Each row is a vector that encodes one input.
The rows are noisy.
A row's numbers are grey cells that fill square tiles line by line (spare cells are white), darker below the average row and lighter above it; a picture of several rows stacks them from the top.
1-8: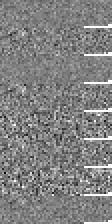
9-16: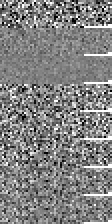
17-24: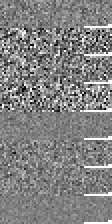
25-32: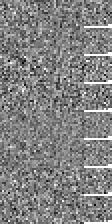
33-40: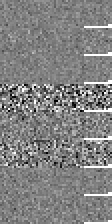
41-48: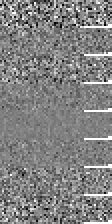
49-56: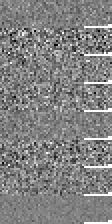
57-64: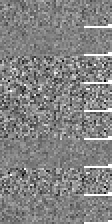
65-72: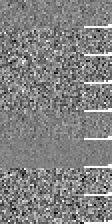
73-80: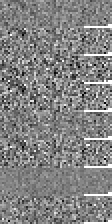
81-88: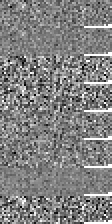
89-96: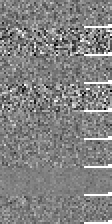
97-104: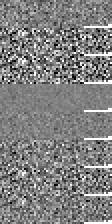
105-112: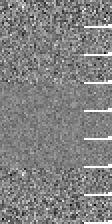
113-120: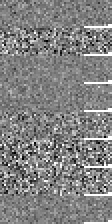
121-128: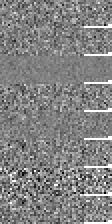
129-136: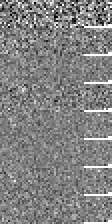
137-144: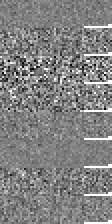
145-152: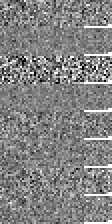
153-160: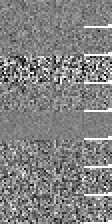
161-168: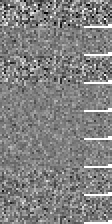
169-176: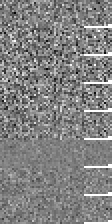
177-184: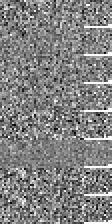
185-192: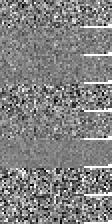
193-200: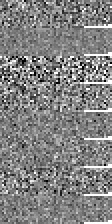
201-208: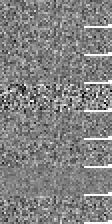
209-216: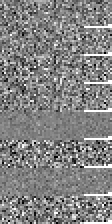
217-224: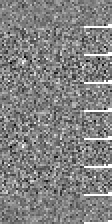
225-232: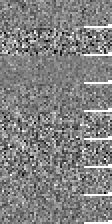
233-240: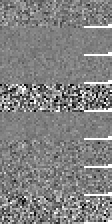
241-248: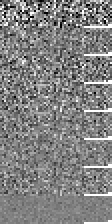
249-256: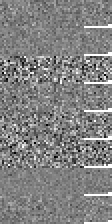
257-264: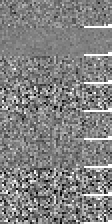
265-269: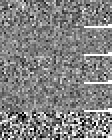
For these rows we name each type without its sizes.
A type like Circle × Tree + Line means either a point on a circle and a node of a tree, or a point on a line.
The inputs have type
List(Label × (Label + Line)).
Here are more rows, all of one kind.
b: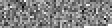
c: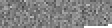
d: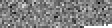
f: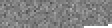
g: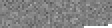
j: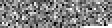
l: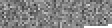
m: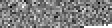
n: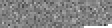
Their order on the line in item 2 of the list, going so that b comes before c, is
b, j, f, c, g, m, l, n, d.
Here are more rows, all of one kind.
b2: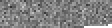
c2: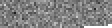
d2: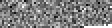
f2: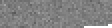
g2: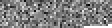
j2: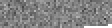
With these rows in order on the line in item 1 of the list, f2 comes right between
g2 and j2.
